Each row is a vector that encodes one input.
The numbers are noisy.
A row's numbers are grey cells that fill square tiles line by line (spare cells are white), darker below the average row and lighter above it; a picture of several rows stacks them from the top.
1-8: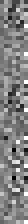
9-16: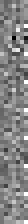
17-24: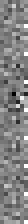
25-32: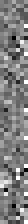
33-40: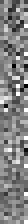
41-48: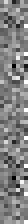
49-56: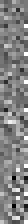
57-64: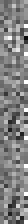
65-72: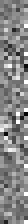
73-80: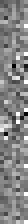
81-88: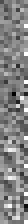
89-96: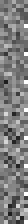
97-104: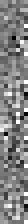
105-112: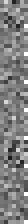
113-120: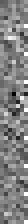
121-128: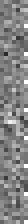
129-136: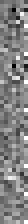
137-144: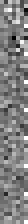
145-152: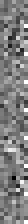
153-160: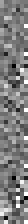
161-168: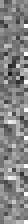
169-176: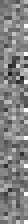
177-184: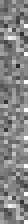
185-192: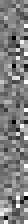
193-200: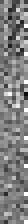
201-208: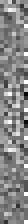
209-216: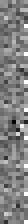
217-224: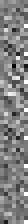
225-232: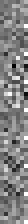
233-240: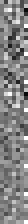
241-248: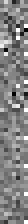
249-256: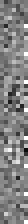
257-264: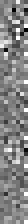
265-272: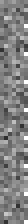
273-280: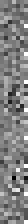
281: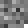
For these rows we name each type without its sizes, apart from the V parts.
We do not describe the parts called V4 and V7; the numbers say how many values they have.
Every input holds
either a point on a circle, or a fixed value, or a true/false value, a value of V4 and a value of V7.
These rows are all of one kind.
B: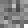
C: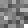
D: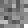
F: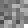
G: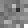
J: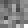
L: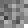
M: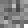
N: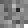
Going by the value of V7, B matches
C, D and M.
